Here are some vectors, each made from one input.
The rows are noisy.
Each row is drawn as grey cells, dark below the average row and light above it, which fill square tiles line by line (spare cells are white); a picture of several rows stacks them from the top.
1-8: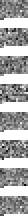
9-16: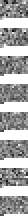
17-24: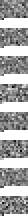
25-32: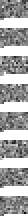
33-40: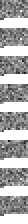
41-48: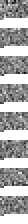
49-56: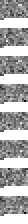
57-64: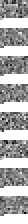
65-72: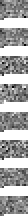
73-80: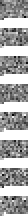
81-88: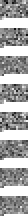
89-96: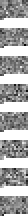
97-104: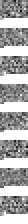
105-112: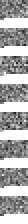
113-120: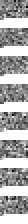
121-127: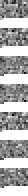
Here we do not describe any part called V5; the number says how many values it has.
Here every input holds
either a true/false value and a value of V5, or a list of up to three points on a 4-point line.
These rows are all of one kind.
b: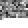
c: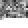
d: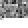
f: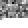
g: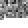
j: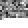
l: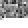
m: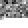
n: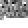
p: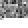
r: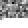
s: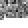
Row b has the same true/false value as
c and j.
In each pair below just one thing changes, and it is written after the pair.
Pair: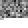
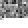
the true/false value
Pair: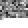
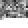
the value of V5
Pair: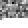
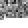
the value of V5
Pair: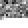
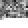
the true/false value
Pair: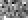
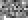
the true/false value
